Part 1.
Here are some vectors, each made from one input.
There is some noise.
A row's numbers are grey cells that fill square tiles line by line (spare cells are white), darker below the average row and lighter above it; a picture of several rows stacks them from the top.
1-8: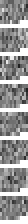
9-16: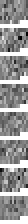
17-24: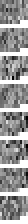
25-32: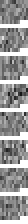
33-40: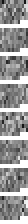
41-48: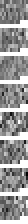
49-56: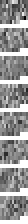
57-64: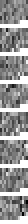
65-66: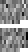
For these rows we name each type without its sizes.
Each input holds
a node of a tree.
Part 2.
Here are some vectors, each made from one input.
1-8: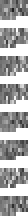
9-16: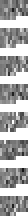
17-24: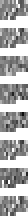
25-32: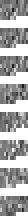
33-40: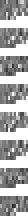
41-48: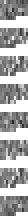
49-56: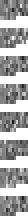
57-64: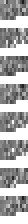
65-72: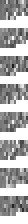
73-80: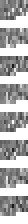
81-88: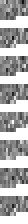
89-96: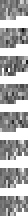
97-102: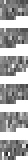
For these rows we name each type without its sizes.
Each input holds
either a fixed value, or three true/false values.
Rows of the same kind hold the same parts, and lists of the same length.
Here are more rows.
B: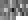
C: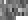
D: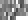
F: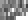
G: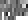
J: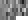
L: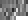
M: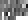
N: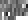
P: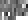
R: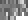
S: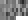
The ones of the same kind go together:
B, C, D, F, J, L, R, S
G, M, N, P

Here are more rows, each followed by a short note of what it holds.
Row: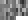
three true/false values
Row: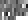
a fixed value
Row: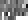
a fixed value
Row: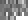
three true/false values
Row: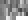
three true/false values
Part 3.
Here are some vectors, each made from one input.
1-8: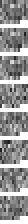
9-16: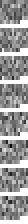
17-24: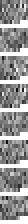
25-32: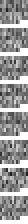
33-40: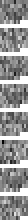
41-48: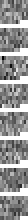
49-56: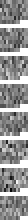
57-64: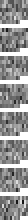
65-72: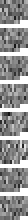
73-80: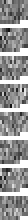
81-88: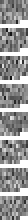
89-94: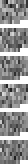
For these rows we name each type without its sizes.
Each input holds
a point on a circle.
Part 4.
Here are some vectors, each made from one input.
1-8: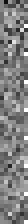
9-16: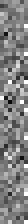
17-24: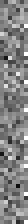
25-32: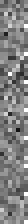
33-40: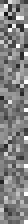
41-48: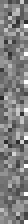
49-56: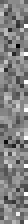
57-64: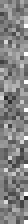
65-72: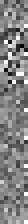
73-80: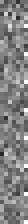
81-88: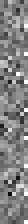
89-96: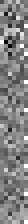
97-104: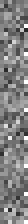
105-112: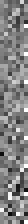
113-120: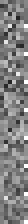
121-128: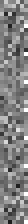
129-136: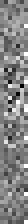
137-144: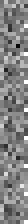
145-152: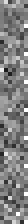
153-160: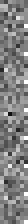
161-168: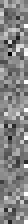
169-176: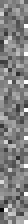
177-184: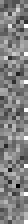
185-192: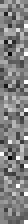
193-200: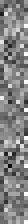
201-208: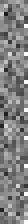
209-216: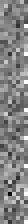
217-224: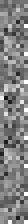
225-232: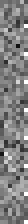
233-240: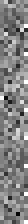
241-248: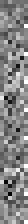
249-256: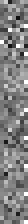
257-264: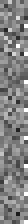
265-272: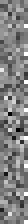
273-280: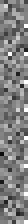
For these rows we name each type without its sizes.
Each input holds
four true/false values.
